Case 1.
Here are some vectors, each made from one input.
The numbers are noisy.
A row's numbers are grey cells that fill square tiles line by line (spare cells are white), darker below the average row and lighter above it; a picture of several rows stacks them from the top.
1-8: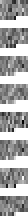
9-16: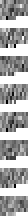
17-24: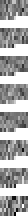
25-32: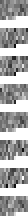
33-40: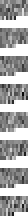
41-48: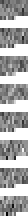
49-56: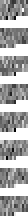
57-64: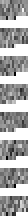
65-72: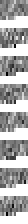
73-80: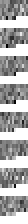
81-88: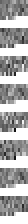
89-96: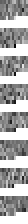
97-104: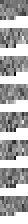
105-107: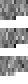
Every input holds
a true/false value, together with either one of 6 labels, or a point on a 6-point line.
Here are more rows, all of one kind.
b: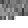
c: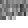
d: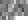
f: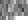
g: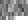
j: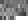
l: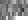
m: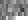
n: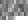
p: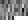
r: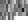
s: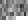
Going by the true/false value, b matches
j and p.
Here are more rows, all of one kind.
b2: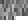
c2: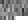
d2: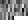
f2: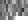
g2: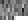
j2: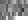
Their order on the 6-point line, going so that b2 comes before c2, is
b2, d2, c2, g2, j2, f2.
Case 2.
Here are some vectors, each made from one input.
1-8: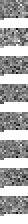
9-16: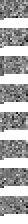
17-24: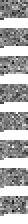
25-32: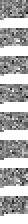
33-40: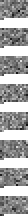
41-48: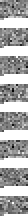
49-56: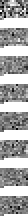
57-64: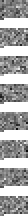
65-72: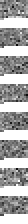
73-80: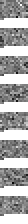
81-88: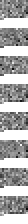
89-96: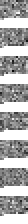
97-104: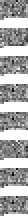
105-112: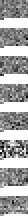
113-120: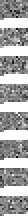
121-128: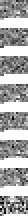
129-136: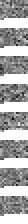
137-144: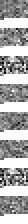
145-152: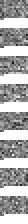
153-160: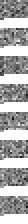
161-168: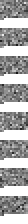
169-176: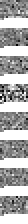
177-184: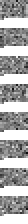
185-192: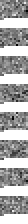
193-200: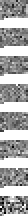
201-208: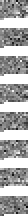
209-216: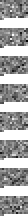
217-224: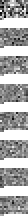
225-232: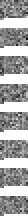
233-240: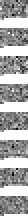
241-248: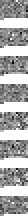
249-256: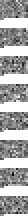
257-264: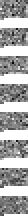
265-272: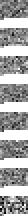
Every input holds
a list of up to three points on a 5-point line.
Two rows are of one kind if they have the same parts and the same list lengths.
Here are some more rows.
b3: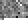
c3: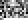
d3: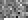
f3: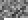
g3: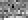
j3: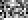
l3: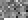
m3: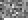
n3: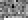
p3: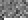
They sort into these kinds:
b3, d3, l3
c3, j3
f3, m3, p3
g3, n3

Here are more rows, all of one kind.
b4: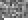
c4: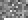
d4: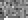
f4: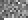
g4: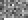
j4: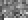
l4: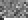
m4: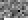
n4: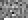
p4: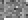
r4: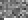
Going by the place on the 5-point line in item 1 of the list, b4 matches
d4 and n4.
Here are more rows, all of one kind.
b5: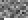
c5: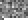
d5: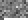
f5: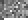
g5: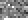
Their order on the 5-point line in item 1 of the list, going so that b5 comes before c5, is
b5, d5, f5, c5, g5.
